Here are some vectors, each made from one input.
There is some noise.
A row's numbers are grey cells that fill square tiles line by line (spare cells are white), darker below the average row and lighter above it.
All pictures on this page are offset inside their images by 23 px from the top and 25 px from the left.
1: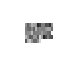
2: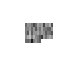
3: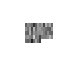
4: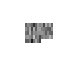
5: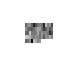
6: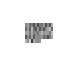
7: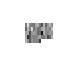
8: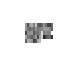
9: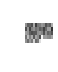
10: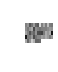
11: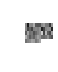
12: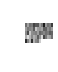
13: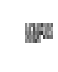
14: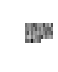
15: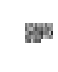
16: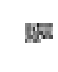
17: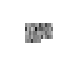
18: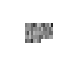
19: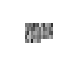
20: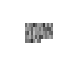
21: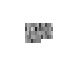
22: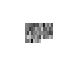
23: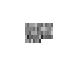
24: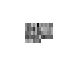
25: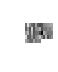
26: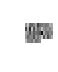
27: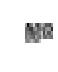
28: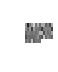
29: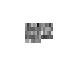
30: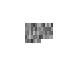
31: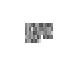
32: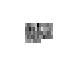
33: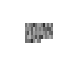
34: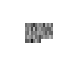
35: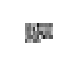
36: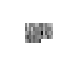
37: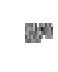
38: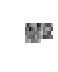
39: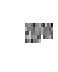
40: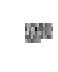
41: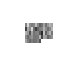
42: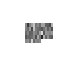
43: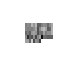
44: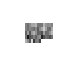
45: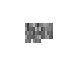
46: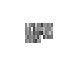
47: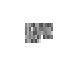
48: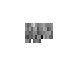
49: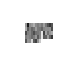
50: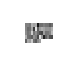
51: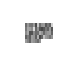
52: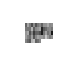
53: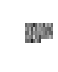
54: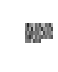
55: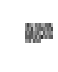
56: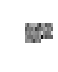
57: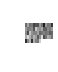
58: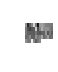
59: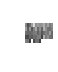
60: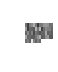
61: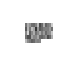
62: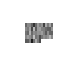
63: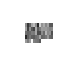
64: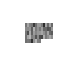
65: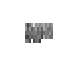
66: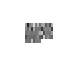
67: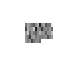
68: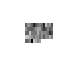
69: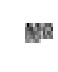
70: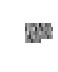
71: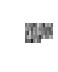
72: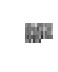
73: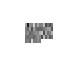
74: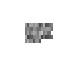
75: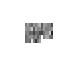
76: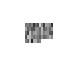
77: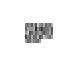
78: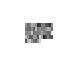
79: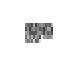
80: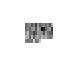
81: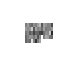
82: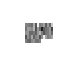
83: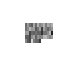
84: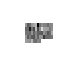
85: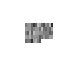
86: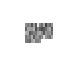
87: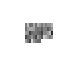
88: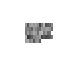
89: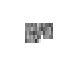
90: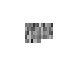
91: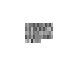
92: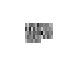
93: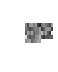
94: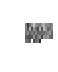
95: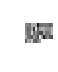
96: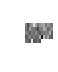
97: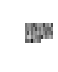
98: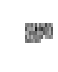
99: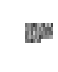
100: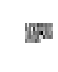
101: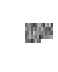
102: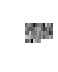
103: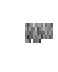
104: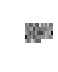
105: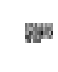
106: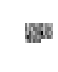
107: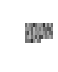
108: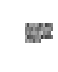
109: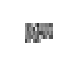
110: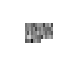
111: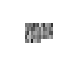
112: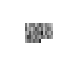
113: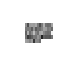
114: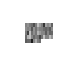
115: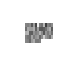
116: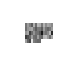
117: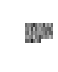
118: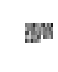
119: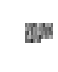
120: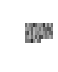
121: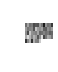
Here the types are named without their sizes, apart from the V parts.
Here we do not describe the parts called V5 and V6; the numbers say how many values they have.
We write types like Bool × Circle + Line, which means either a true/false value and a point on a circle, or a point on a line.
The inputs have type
(Bool × Bool × Bool + Unit) × (Line × V6 + V5).
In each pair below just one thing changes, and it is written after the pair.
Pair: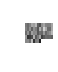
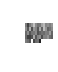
one of the three true/false values
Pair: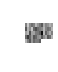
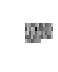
one of the three true/false values
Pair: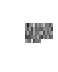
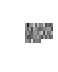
the value of V6
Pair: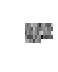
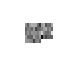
the value of V6
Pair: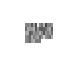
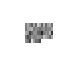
one of the three true/false values
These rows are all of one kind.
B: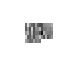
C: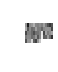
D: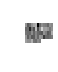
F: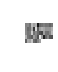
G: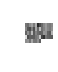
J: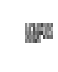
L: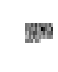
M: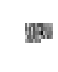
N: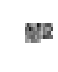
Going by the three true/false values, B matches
J and M.
